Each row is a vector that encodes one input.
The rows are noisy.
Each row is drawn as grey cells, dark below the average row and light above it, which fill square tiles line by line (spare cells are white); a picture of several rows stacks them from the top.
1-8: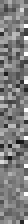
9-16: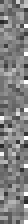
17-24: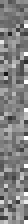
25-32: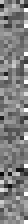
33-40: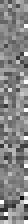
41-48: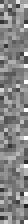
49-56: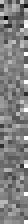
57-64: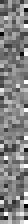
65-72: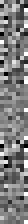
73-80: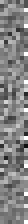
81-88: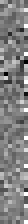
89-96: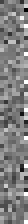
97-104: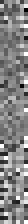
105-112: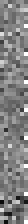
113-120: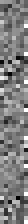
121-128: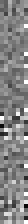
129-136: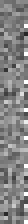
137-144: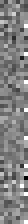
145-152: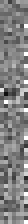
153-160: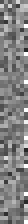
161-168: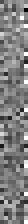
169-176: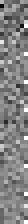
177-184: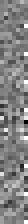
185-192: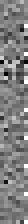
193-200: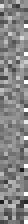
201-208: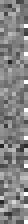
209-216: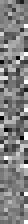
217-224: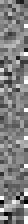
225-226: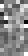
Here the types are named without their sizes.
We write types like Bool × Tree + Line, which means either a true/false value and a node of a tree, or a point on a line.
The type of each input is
Label × Label + Line × Line.
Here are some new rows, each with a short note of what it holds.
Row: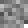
a point on each of two lines
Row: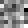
two labels
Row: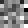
two labels
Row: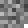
two labels
